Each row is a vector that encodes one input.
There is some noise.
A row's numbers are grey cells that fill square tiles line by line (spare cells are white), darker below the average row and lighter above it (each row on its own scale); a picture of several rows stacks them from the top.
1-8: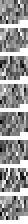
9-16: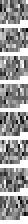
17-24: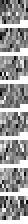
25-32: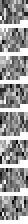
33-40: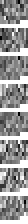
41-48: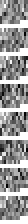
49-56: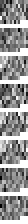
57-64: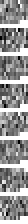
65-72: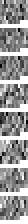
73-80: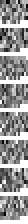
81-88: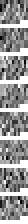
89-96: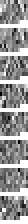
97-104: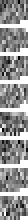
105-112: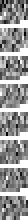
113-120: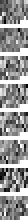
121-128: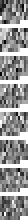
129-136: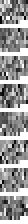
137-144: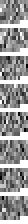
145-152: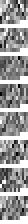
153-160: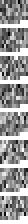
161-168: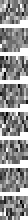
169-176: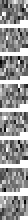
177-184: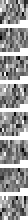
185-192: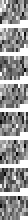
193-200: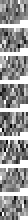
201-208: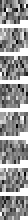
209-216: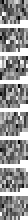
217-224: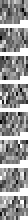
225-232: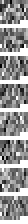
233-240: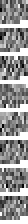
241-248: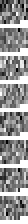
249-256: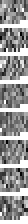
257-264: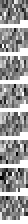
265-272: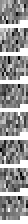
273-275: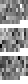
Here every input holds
either one of 7 labels and a true/false value, or a point on a 14-point line.
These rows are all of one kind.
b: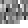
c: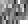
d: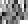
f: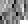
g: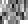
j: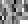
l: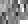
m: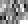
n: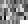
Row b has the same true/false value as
g and n.
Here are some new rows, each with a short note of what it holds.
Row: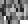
a point on a 14-point line
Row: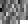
a point on a 14-point line
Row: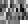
a point on a 14-point line
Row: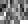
a point on a 14-point line
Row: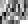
one of 7 labels and a true/false value
